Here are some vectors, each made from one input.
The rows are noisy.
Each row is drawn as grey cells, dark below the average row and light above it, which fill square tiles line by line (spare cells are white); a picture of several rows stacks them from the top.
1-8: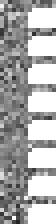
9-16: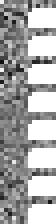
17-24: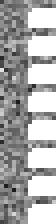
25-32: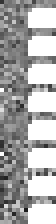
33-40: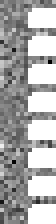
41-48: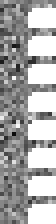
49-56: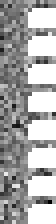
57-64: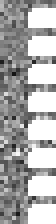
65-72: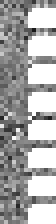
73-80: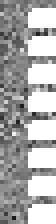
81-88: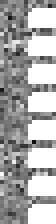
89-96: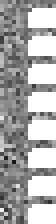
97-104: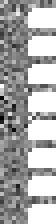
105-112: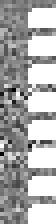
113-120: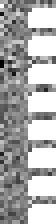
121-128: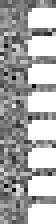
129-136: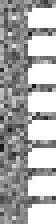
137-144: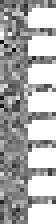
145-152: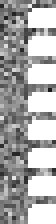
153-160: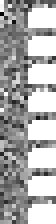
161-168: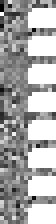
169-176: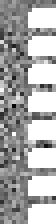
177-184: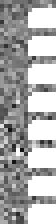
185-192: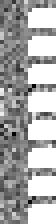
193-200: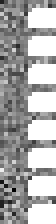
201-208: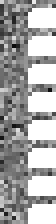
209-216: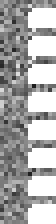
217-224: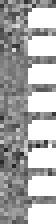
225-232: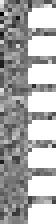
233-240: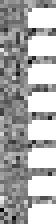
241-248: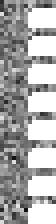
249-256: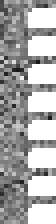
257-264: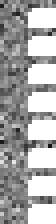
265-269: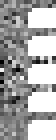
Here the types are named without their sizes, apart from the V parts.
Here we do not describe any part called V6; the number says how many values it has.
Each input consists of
a node of a tree and four true/false values, together with either a point on a line, or a value of V6.
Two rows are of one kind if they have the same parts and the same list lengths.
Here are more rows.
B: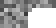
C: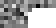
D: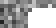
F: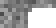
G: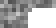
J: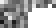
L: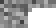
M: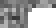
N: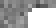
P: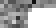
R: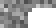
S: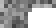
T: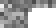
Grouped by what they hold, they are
B, D, J, R, S
C, F, G, L, M, N, P, T

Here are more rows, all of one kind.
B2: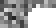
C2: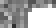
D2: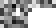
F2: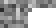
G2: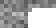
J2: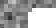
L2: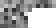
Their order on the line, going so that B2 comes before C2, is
D2, B2, F2, L2, J2, G2, C2.
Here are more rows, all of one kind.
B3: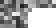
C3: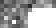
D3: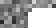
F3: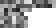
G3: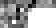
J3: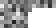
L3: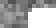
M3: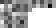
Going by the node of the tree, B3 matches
D3 and M3.
